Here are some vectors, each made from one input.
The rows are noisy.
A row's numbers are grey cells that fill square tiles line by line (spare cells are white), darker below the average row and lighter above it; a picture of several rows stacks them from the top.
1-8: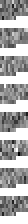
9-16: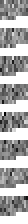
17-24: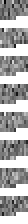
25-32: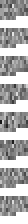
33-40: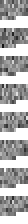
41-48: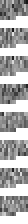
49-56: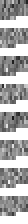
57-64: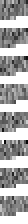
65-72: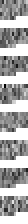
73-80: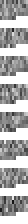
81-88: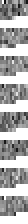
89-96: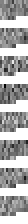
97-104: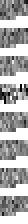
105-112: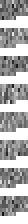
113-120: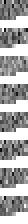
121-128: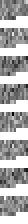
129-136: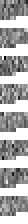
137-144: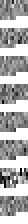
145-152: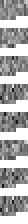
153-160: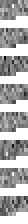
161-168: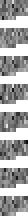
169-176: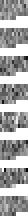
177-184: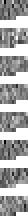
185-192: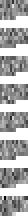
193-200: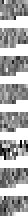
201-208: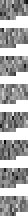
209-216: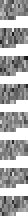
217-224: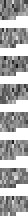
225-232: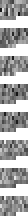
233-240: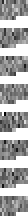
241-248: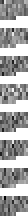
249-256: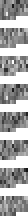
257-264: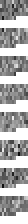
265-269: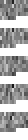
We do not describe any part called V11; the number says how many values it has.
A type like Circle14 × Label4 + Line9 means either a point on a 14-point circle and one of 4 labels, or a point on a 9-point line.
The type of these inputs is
List2(Bool × V11).
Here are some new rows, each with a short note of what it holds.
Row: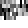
the empty list
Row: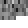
a list of one item
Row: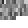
a list of two items
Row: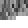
a list of one item
